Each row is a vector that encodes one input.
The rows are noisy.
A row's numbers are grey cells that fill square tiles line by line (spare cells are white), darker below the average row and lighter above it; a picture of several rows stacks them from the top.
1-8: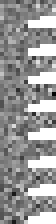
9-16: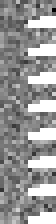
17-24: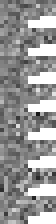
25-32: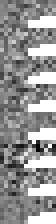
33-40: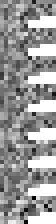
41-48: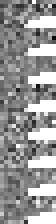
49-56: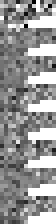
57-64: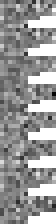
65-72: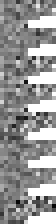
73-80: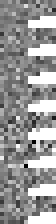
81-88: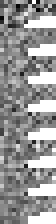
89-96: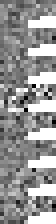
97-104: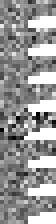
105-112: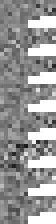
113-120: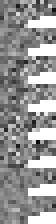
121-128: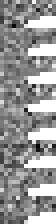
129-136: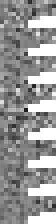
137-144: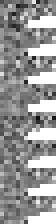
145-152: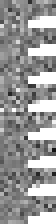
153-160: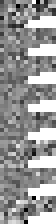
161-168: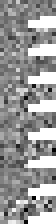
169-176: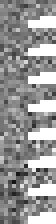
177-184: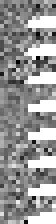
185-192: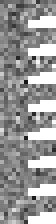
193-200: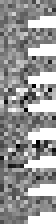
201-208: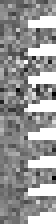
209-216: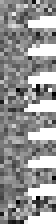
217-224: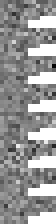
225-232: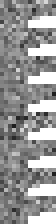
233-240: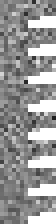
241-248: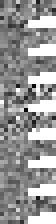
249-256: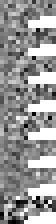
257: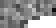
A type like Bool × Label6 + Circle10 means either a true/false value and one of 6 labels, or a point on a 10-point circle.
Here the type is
(Bool × Bool × Bool + Unit) × Line13 + Line10.
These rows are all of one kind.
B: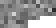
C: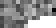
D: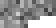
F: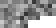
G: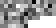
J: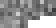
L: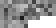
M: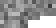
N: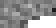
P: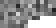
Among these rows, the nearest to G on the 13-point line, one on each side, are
C and J.
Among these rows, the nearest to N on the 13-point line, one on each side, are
F and P.
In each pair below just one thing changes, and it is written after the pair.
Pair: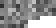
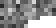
one of the three true/false values
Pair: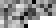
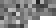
the place on the 13-point line
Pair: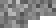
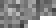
one of the three true/false values
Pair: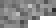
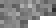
the place on the 13-point line
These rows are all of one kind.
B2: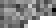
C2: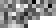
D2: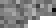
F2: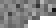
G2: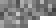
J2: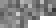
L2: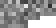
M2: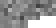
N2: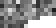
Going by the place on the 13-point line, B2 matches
J2, M2 and N2.
